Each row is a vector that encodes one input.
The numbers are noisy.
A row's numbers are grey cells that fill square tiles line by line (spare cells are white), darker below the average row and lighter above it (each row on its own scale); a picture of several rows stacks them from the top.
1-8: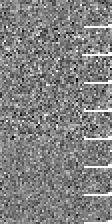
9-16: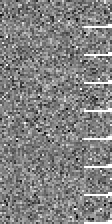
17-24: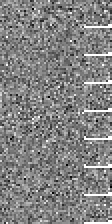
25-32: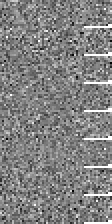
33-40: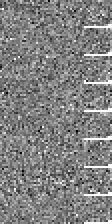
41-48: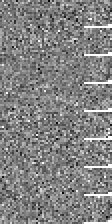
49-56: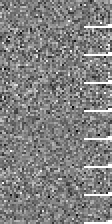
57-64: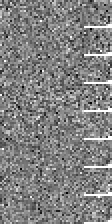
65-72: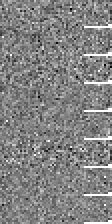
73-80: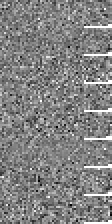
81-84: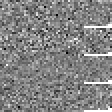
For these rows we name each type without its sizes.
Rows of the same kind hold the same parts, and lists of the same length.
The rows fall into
2 kinds.
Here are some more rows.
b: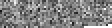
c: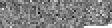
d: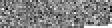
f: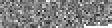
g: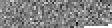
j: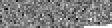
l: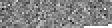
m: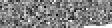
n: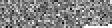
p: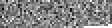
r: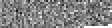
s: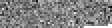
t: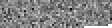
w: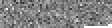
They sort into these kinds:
b, f, g, l, n, p, r, t, w
c, d, j, m, s

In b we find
a label and a node of a tree.
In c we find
two labels.
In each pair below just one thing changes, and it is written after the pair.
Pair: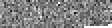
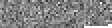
the label
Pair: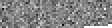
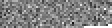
the node of the tree
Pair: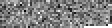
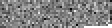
the label
